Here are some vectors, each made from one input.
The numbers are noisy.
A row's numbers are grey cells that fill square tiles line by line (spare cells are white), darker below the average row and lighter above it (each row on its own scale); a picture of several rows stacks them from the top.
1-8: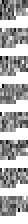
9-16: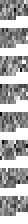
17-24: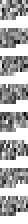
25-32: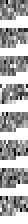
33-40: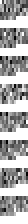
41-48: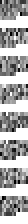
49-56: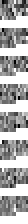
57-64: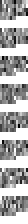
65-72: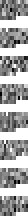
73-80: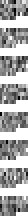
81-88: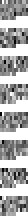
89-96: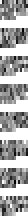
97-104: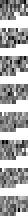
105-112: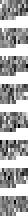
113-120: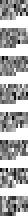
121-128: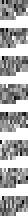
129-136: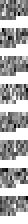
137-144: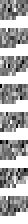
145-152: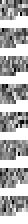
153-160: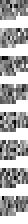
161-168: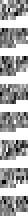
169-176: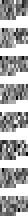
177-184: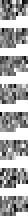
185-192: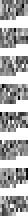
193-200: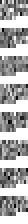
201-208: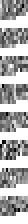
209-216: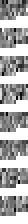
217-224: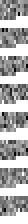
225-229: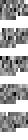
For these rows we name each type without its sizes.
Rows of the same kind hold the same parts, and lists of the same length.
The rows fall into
2 kinds.
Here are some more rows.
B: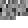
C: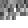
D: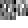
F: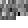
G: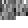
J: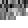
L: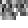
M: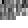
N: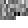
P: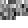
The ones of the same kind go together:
B, D, F, G, N, P
C, J, L, M

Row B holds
a label.
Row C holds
three true/false values.
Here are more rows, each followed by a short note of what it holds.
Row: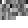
three true/false values
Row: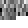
a label
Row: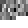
a label
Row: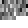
three true/false values
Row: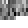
a label
